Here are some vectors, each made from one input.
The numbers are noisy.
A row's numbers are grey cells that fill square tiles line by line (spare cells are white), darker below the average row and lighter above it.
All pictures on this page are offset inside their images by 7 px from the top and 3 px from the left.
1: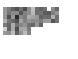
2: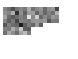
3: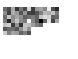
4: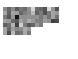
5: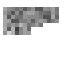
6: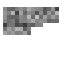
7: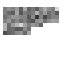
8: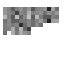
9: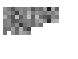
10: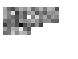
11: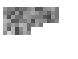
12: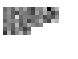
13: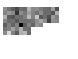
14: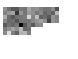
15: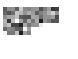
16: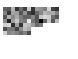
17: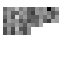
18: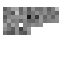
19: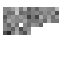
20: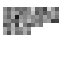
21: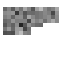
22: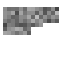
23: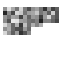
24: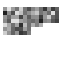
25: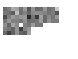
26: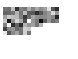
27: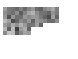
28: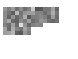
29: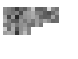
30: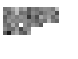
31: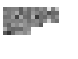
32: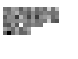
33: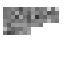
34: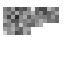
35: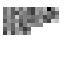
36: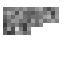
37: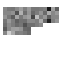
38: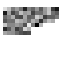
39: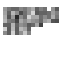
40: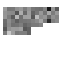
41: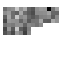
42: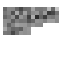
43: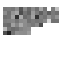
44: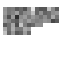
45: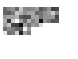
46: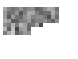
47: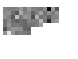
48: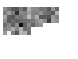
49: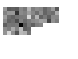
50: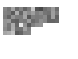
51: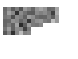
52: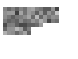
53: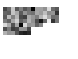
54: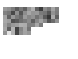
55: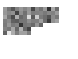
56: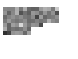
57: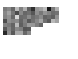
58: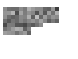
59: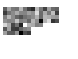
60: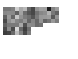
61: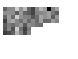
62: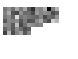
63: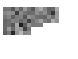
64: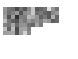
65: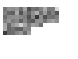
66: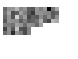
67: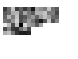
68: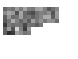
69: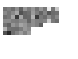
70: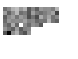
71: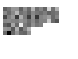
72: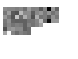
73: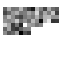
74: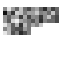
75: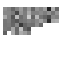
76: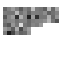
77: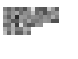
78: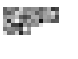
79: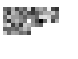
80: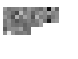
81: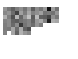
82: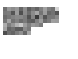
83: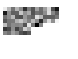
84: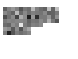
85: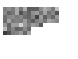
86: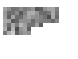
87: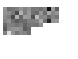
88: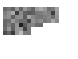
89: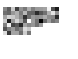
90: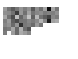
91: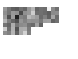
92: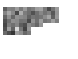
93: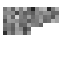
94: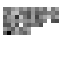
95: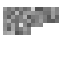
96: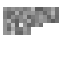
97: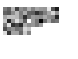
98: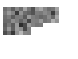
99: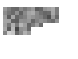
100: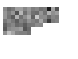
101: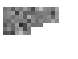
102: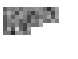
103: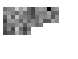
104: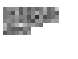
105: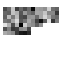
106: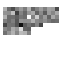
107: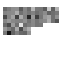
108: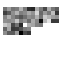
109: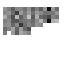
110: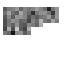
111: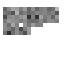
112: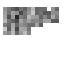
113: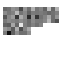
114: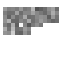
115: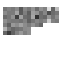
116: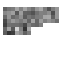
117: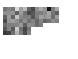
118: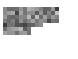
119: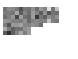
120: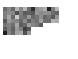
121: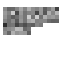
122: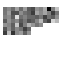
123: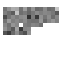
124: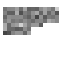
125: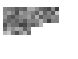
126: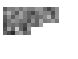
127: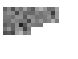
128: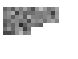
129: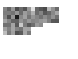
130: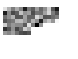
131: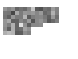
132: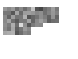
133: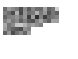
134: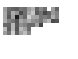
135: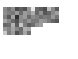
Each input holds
either a point on a 6-point circle, or a fixed value, or four true/false values.
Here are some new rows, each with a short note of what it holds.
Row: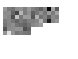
four true/false values
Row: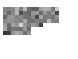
four true/false values
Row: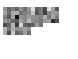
four true/false values
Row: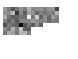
four true/false values
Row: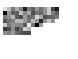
a fixed value
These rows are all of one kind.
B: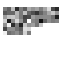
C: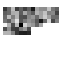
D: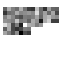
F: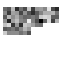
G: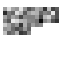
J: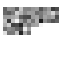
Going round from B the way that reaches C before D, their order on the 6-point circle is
B, F, C, D, G, J.
